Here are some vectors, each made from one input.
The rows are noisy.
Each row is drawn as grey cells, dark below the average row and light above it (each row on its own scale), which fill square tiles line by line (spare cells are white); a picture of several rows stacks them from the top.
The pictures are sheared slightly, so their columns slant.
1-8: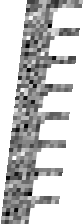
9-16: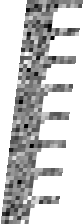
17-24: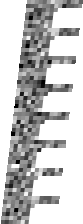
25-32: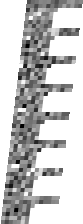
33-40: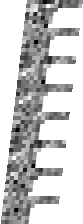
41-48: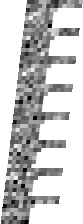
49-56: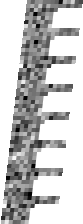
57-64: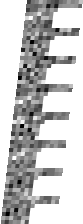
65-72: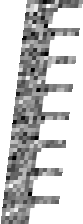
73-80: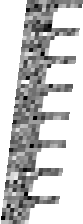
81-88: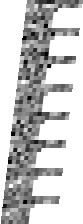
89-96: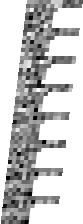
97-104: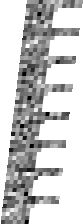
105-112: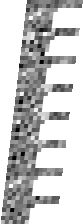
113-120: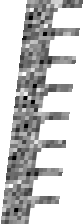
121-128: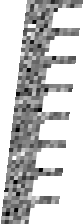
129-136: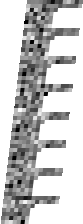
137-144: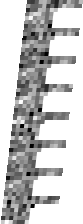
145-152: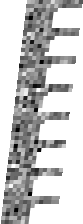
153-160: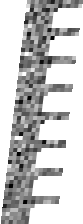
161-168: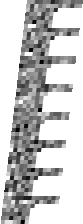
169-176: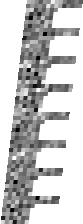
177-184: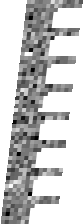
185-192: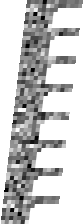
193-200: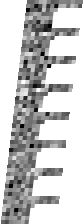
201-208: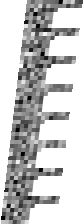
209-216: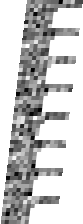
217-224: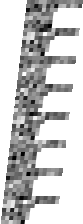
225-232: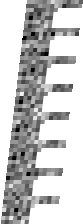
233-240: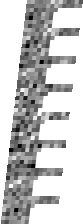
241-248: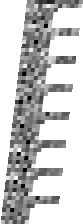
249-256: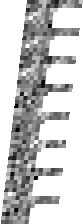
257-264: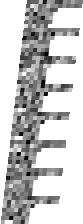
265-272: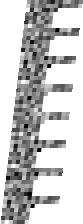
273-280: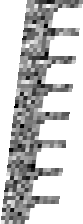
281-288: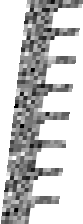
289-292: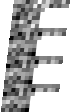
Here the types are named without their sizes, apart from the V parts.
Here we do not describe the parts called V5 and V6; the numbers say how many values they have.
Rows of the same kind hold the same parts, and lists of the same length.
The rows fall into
3 kinds.
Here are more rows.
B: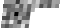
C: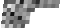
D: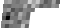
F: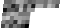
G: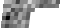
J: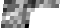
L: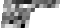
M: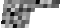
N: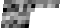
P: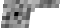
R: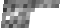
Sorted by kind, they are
B, D, G, P
C, L, M
F, J, N, R

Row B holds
a true/false value and a value of V6.
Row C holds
a point on a circle.
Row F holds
a value of V5.
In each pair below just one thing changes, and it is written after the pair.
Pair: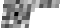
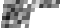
the true/false value
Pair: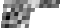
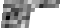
the value of V6
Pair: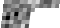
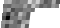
the true/false value
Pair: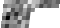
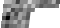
the value of V6
